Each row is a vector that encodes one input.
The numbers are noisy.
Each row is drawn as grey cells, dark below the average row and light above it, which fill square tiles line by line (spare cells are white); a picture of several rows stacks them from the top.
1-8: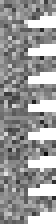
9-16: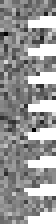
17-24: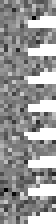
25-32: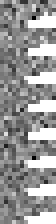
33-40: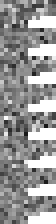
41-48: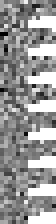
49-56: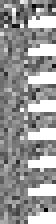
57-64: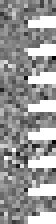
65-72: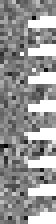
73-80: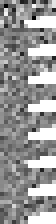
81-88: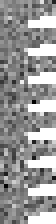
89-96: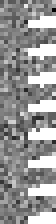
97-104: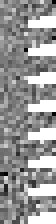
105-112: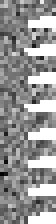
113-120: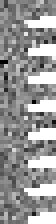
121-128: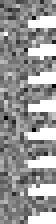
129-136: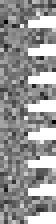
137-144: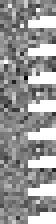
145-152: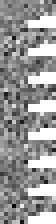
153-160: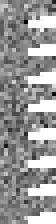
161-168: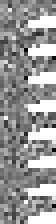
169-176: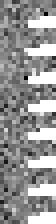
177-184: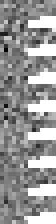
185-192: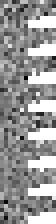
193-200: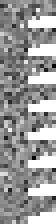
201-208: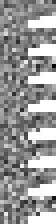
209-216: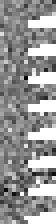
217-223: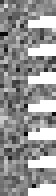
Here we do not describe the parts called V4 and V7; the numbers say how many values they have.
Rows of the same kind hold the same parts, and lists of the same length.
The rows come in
3 kinds.
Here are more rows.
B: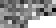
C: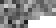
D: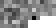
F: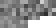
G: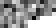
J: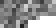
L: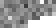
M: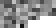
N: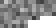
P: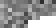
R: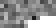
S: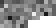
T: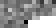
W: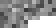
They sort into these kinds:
B, C, J, M, P, S, T
D, F, G, L, N, R
W

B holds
a value of V4 and a value of V7.
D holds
a point on an 8-point line and a value of V7.
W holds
two labels (each one of 6).
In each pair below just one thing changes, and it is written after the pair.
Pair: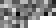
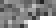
the place on the 8-point line
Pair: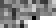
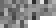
the place on the 8-point line
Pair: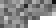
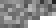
the place on the 8-point line
